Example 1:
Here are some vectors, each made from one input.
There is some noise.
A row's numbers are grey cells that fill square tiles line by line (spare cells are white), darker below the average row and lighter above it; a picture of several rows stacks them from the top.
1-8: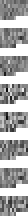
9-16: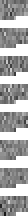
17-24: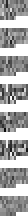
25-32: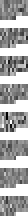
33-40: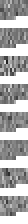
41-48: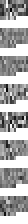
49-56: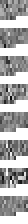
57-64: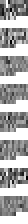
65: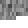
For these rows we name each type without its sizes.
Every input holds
a true/false value, together with either a point on a circle, or a fixed value.
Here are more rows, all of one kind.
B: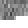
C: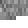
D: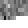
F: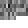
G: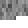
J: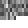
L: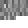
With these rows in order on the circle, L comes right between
D and J.
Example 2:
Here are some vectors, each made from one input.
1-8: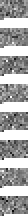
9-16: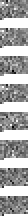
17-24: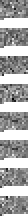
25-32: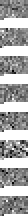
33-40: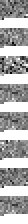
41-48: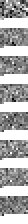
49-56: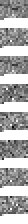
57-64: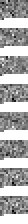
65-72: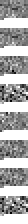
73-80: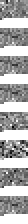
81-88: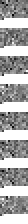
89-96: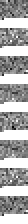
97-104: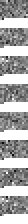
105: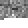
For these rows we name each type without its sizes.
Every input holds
either a point on a circle and a true/false value, or a fixed value.
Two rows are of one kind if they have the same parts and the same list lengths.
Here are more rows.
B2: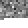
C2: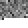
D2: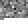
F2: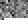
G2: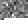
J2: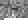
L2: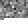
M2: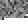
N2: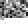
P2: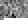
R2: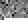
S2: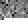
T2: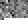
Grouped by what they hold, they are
B2, C2, D2, F2, G2, J2, L2, M2, P2, R2, S2, T2
N2

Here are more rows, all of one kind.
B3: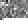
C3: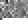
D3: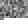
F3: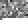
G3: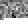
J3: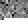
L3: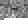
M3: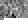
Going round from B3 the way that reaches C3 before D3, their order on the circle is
B3, C3, L3, F3, J3, G3, M3, D3.
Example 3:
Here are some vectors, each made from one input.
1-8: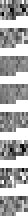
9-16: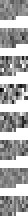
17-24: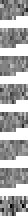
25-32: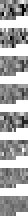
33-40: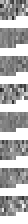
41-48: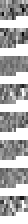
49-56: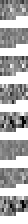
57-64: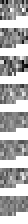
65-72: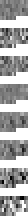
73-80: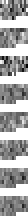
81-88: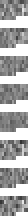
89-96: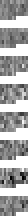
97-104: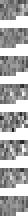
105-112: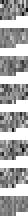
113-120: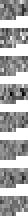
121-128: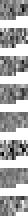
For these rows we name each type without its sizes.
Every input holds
a point on a line, together with either a fixed value, or a node of a tree.
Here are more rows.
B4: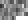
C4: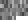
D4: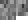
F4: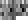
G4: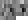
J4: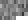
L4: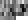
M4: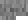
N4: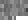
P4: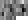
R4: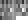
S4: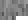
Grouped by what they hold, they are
B4, C4, D4, F4, G4, L4, M4, N4, P4
J4, R4, S4

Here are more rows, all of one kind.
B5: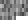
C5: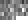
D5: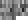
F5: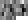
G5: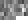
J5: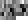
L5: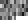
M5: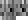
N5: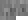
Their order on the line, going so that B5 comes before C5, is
M5, F5, J5, N5, G5, B5, L5, C5, D5.
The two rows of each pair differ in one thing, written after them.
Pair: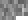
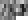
the node of the tree
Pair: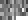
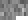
the node of the tree
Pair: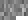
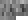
the node of the tree
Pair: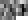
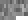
the node of the tree
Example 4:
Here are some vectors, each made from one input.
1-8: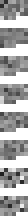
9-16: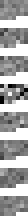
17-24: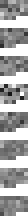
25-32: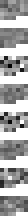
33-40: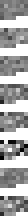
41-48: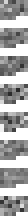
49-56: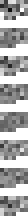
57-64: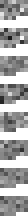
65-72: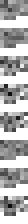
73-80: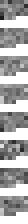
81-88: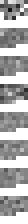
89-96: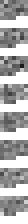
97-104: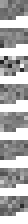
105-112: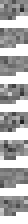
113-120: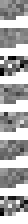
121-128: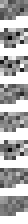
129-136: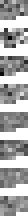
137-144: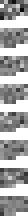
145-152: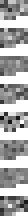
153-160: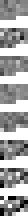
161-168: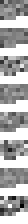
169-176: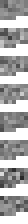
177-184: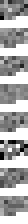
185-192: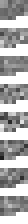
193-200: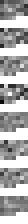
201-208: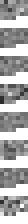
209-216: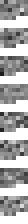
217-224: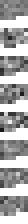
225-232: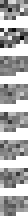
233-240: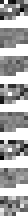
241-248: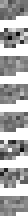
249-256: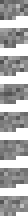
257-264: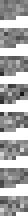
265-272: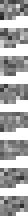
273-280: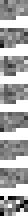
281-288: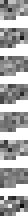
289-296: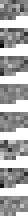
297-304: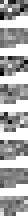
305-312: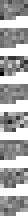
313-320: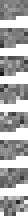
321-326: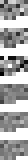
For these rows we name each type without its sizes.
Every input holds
a true/false value, together with either a point on a circle, or a fixed value.
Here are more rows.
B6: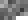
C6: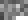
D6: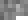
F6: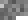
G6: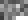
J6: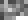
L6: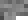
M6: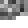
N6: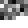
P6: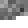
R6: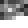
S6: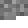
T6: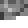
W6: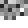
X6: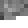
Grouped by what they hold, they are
B6, C6, D6, F6, G6, J6, L6, M6, N6, P6, S6, T6, W6, X6
R6

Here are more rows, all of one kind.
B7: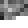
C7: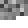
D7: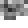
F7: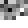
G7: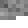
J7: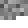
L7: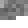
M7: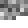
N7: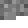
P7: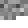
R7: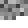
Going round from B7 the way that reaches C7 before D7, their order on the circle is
B7, C7, N7, L7, F7, D7, G7, M7, P7, J7, R7.
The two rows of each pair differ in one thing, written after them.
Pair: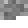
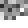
the true/false value
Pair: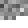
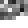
the true/false value
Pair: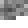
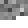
the true/false value
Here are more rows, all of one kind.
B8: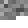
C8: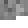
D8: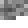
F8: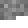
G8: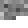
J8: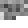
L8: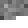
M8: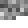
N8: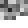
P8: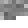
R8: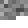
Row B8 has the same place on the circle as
G8, J8, M8 and R8.
